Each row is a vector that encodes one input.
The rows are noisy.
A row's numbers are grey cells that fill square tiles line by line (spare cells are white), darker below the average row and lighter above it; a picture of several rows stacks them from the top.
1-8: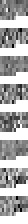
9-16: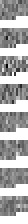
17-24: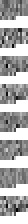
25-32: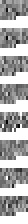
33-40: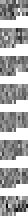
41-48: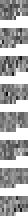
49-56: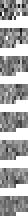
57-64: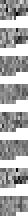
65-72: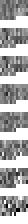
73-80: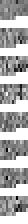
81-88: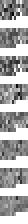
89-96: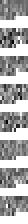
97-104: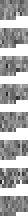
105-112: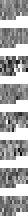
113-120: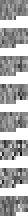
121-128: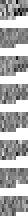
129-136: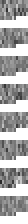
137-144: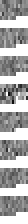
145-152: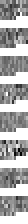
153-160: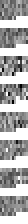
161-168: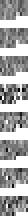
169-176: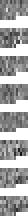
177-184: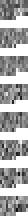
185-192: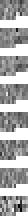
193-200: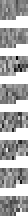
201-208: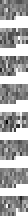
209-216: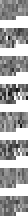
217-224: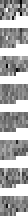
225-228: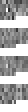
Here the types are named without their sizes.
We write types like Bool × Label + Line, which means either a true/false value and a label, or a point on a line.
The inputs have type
Circle + List(Line).
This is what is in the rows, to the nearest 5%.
About 40% of them hold a point on a circle. The rest are lists of points on a line.
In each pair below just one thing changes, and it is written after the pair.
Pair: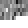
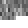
the place on the line in item 2 of the list
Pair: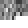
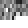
the place on the line in item 1 of the list
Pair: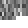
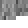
the place on the line in item 1 of the list
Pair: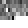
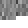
the place on the line in item 2 of the list
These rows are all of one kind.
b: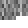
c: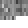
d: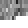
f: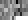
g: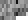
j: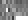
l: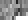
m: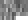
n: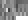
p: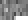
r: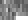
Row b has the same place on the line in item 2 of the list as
d, g and m.
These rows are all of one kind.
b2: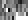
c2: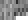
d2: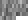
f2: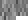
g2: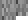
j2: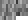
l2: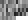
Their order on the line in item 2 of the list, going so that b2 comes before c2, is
l2, d2, j2, f2, b2, c2, g2.
